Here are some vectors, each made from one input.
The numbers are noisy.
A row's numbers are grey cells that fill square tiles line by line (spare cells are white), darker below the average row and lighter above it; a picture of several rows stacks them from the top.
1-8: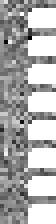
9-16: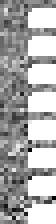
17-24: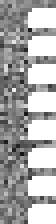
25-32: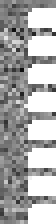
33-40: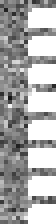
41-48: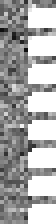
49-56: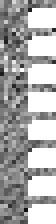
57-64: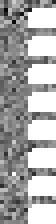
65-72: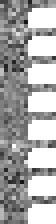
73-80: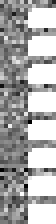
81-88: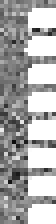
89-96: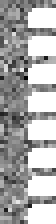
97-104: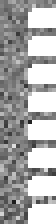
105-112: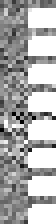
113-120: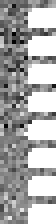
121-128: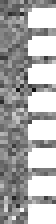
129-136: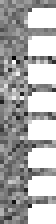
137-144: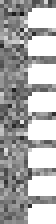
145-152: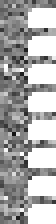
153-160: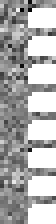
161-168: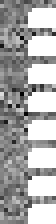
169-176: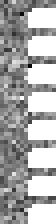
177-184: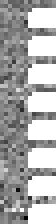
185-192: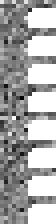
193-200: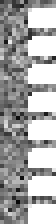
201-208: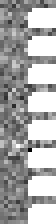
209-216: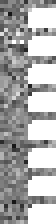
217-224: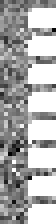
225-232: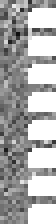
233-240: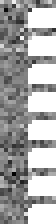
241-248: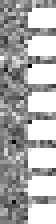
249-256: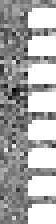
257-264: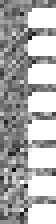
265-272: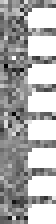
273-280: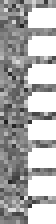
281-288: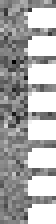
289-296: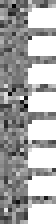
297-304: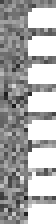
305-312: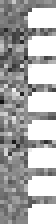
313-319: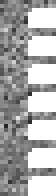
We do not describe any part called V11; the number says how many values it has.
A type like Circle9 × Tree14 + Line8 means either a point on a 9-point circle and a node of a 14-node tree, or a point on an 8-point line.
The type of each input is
Bool × Line12 + (Line7 + V11) × Tree9.
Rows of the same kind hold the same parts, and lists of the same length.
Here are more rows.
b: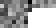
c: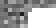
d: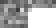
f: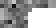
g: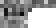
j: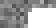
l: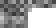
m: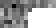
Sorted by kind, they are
b, l
c, f, j
d, g, m

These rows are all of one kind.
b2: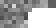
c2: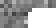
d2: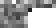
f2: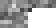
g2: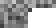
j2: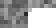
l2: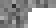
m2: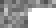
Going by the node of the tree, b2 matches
c2 and j2.
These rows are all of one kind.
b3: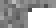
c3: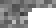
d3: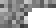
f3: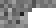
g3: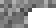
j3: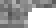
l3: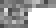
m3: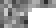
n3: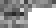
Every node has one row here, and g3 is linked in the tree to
d3.
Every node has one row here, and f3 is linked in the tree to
b3 and j3.
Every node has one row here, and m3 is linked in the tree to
l3.
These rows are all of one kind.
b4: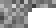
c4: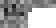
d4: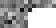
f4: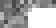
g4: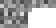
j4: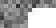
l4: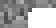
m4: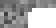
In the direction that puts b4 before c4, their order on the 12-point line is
g4, b4, c4, f4, m4, j4, d4, l4.
